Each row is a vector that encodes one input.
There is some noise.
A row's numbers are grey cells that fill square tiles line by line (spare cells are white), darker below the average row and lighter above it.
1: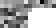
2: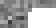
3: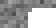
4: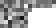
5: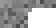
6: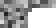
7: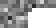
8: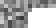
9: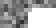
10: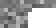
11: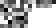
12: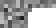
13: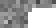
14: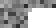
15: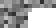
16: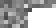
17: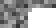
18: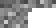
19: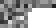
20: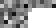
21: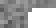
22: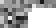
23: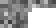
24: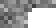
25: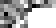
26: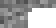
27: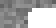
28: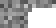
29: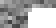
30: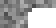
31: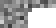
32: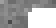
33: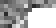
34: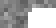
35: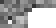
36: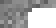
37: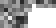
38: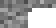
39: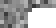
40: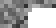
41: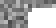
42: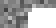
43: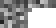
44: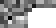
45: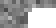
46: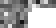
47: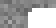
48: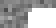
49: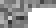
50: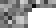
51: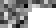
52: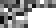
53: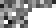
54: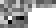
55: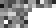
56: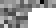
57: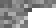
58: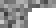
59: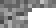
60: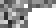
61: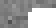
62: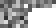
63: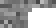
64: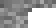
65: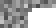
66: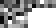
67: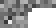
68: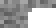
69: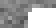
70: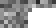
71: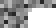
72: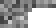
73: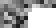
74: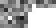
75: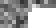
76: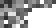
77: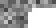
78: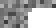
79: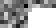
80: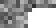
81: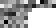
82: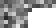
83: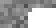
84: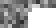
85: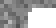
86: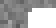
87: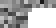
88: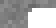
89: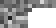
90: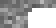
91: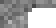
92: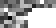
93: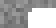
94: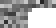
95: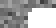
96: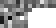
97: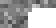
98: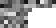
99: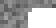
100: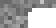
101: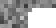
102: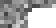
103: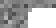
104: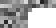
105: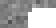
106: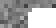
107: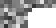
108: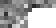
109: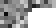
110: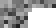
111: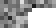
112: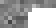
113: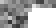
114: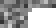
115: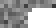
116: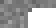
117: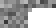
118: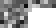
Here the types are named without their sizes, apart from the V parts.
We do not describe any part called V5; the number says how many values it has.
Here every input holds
a point on a line, together with either three true/false values, or a value of V5.
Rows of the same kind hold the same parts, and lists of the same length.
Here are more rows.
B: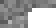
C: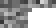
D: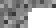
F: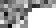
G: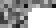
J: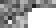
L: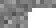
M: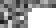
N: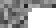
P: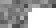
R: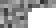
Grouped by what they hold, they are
B, C, D, F, J, L, M, R
G, N, P

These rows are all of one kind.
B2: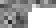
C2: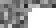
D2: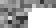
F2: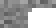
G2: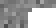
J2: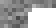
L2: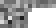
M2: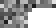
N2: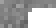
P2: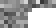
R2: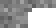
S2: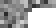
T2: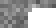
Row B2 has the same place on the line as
S2 and T2.
